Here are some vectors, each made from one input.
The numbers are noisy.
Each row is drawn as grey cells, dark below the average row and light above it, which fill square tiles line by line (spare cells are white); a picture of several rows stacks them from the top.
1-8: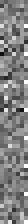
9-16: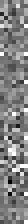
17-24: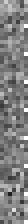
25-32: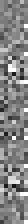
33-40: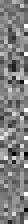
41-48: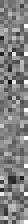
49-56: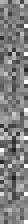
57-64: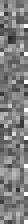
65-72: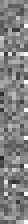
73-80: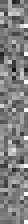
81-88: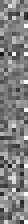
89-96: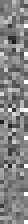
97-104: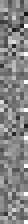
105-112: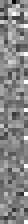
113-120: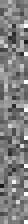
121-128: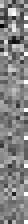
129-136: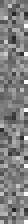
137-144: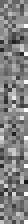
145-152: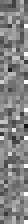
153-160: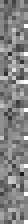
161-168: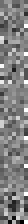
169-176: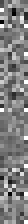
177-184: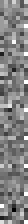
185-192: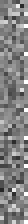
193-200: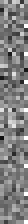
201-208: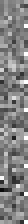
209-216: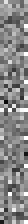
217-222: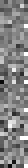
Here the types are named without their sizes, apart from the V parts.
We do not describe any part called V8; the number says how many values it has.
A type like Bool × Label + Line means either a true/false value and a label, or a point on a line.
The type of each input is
List(Bool × V8 + Line).
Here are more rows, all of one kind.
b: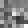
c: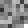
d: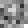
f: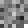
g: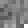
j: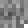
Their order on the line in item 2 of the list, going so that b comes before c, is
g, d, j, b, f, c.
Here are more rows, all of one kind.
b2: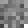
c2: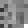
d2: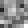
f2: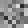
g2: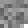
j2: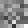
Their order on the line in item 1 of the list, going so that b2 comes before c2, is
g2, f2, j2, d2, b2, c2.
